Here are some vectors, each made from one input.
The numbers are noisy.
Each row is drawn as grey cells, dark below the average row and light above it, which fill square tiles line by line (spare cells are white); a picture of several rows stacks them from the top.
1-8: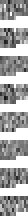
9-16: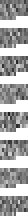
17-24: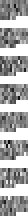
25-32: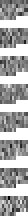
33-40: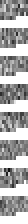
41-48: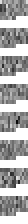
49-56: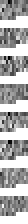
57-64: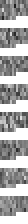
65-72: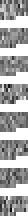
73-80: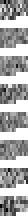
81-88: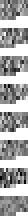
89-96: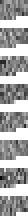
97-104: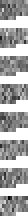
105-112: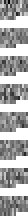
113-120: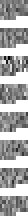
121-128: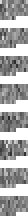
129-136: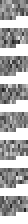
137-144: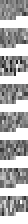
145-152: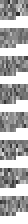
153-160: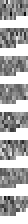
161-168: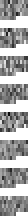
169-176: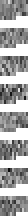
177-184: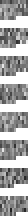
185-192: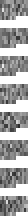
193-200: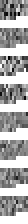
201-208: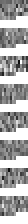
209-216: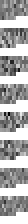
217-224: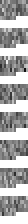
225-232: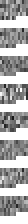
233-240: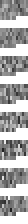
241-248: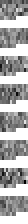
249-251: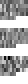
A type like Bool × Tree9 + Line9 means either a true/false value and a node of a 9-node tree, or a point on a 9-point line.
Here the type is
(Bool × Bool × Bool × Bool + Unit) × Tree7 + Circle9 + Circle10 + Unit.
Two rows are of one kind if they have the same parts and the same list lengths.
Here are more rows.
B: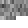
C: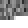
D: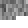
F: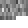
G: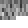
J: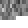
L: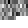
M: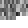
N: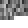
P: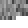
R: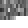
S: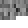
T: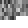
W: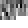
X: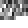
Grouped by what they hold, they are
B, D
C, N, R
F, J, P, S
G, W, X
L, M, T

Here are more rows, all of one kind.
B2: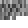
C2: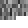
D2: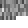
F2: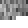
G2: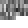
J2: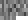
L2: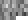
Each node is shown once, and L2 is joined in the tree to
J2.
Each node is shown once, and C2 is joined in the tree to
D2, F2 and J2.
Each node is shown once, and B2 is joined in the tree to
D2.
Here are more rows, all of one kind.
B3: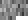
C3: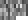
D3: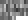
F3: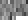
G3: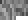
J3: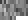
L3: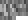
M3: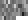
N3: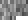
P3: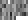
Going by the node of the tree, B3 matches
D3 and M3.
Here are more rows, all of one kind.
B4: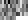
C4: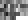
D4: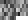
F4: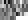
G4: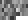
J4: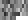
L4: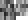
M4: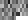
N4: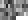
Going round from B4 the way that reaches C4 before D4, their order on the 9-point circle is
B4, F4, L4, N4, C4, G4, D4, J4, M4.
